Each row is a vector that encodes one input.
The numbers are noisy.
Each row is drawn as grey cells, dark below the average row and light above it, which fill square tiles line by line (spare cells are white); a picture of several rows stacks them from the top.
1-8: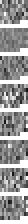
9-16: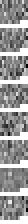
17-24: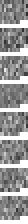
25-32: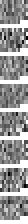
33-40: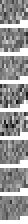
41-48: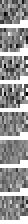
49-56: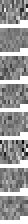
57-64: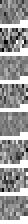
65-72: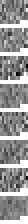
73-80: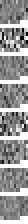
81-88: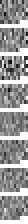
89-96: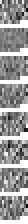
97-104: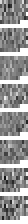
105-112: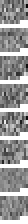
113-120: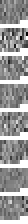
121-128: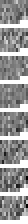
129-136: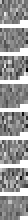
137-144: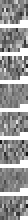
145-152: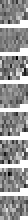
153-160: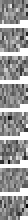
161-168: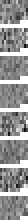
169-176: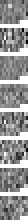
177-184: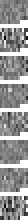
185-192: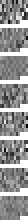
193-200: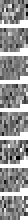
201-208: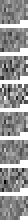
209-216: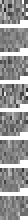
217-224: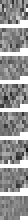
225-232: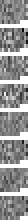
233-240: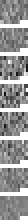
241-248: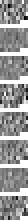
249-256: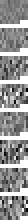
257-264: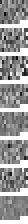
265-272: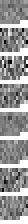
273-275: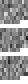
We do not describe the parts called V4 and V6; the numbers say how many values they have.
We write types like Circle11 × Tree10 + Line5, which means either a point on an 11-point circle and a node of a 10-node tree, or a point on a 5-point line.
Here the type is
(Bool × V6 + Line15) × V4.
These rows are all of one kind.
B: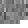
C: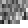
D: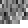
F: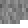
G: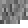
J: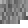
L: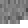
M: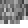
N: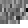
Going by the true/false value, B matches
C, F and L.
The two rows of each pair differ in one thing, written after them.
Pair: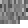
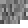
the true/false value
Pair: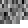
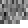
the value of V4
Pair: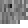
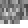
the true/false value
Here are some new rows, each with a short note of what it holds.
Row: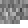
a true/false value, a value of V4 and a value of V6
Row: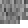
a point on a 15-point line and a value of V4
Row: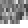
a true/false value, a value of V4 and a value of V6
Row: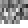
a true/false value, a value of V4 and a value of V6
